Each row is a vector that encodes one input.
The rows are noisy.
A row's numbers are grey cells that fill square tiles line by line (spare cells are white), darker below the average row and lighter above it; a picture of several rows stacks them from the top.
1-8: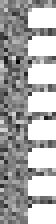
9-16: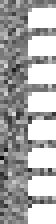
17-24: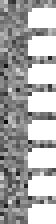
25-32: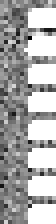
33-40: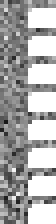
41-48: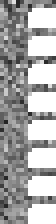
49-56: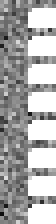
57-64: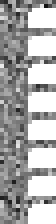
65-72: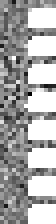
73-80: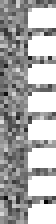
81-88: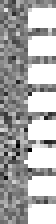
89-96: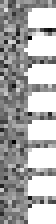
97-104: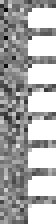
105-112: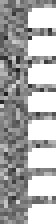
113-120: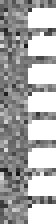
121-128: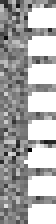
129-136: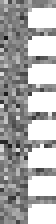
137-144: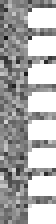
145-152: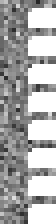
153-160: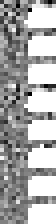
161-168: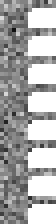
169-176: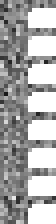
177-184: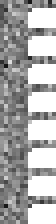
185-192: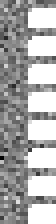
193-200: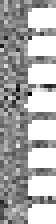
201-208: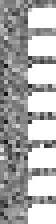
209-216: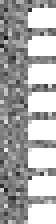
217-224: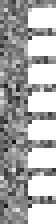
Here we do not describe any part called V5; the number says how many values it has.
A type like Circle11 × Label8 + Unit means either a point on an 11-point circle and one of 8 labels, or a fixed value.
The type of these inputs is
List3(Bool × V5).
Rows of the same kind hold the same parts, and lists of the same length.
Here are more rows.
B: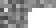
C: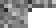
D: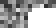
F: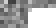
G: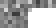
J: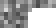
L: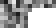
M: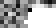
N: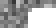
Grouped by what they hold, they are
B, F, G, J, N
C
D, L
M

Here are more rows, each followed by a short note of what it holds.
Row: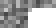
a list of three items
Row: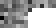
a list of two items
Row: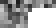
a list of one item
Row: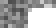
a list of three items
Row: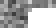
a list of three items
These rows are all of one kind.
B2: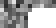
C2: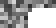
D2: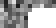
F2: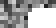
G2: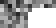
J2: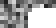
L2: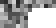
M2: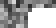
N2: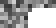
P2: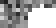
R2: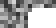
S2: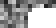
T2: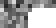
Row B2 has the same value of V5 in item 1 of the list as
D2 and T2.
